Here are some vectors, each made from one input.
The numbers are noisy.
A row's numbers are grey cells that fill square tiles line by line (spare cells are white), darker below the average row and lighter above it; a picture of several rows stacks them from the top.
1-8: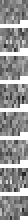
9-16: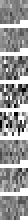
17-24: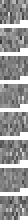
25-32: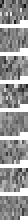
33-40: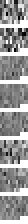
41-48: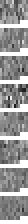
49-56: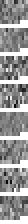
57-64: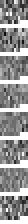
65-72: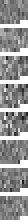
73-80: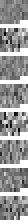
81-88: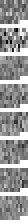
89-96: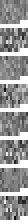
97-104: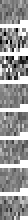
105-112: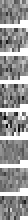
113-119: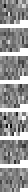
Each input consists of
a list of up to three points on a 10-point line.
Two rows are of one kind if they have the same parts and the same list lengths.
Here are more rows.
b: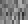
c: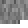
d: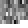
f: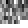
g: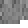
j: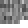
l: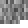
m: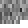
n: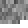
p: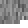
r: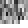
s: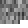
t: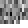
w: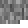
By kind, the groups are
b, c, g, m, n, s, w
d, f, j
l, p, t
r

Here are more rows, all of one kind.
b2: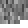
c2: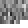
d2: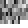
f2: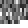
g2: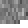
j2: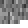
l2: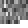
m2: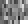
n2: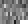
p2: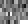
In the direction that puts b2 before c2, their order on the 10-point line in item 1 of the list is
d2, g2, n2, m2, p2, l2, j2, b2, c2, f2.
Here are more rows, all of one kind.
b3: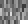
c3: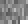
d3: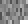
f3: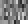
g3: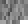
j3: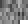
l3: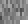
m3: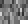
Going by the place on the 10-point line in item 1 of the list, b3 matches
d3 and l3.
